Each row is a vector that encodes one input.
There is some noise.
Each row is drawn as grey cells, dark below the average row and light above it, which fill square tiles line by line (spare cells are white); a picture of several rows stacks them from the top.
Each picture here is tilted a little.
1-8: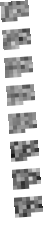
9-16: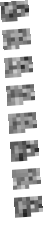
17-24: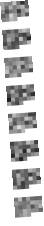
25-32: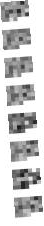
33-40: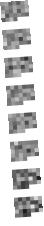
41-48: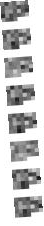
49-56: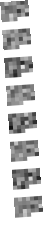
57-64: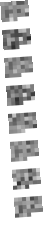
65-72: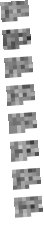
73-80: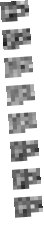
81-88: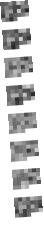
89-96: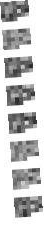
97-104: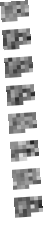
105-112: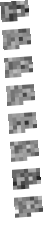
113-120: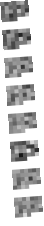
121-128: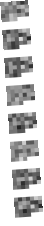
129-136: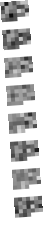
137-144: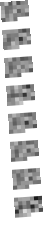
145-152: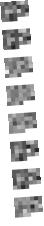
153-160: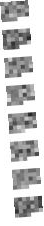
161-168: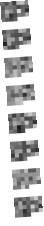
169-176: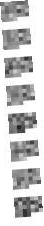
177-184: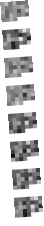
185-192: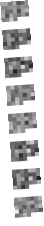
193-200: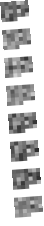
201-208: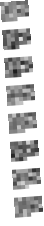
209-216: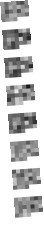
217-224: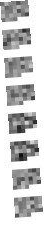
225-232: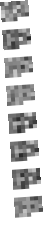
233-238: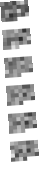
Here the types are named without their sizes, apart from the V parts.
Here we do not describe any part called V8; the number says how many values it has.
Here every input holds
either a point on each of three lines, or a true/false value and a value of V8.
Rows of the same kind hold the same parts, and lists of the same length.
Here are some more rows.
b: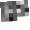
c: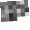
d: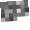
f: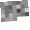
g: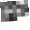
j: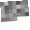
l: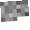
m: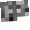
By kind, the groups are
b, c, d, g, m
f, j, l

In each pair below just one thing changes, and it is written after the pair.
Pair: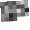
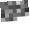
the value of V8
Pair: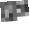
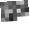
the value of V8
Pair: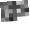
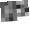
the value of V8
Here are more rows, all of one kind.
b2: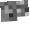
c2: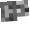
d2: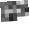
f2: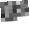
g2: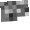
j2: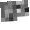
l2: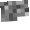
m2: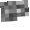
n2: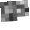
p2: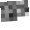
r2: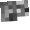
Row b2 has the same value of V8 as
l2 and p2.
